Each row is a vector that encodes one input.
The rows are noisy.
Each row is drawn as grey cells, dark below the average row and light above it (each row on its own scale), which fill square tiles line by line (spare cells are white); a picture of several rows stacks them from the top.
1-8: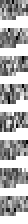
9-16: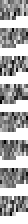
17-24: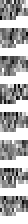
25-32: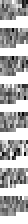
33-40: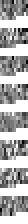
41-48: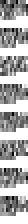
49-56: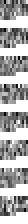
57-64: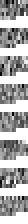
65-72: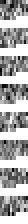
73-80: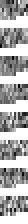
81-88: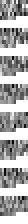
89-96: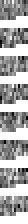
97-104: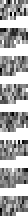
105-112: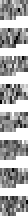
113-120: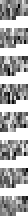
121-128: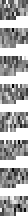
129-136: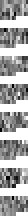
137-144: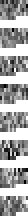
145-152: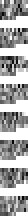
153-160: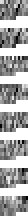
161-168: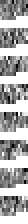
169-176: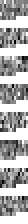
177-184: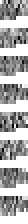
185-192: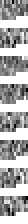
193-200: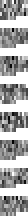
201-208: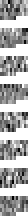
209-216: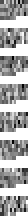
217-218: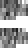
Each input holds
a true/false value, together with either a point on a 6-point circle, or a point on a 4-point line.
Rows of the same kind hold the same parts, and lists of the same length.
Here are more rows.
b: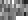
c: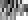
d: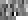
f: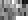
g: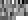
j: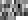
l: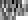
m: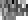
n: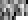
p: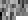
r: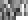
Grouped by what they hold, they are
b, d, f, g, j, n, p, r
c, l, m

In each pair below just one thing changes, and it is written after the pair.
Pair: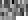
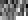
the true/false value
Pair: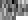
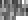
the place on the 4-point line
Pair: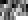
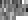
the true/false value
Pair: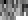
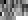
the place on the 4-point line
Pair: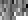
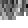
the place on the 4-point line
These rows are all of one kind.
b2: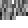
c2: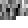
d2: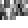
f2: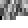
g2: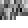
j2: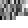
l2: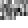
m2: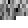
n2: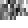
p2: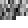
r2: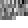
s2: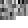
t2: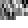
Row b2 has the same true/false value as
r2, s2 and t2.
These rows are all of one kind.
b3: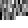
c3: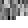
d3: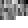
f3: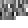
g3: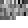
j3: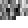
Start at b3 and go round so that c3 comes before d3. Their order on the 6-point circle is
b3, f3, j3, c3, d3, g3.
